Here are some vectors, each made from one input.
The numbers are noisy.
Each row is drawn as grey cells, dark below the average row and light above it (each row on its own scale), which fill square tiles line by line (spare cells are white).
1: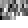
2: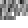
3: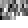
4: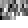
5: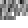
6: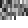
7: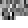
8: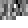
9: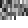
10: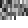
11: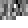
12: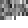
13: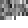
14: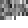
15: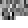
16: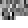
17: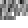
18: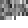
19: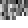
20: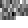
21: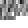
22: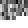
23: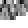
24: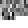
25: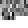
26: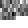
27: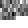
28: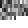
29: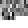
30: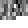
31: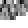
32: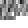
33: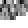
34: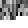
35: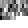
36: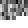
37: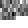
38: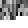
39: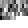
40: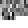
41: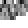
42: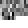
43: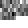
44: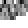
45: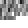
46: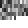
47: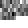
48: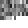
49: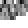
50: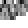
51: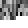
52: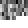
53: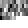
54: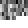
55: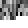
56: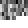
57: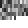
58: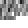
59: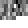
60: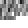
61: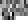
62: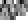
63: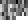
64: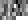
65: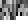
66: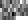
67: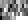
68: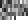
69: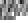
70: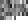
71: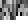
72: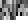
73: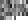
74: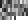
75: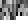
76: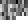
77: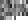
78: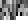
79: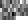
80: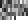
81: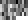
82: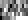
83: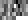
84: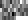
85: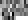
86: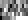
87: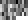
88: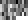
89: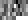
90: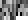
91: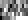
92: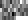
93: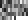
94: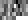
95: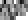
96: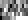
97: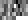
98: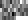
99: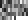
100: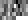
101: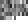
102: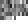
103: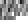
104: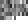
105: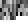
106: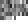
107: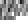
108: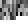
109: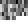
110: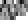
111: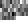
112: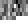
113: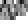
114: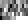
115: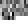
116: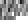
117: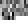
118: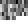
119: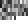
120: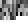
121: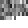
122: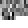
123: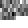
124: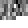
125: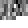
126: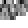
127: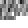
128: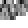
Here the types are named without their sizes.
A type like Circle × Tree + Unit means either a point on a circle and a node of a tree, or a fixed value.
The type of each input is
Circle.
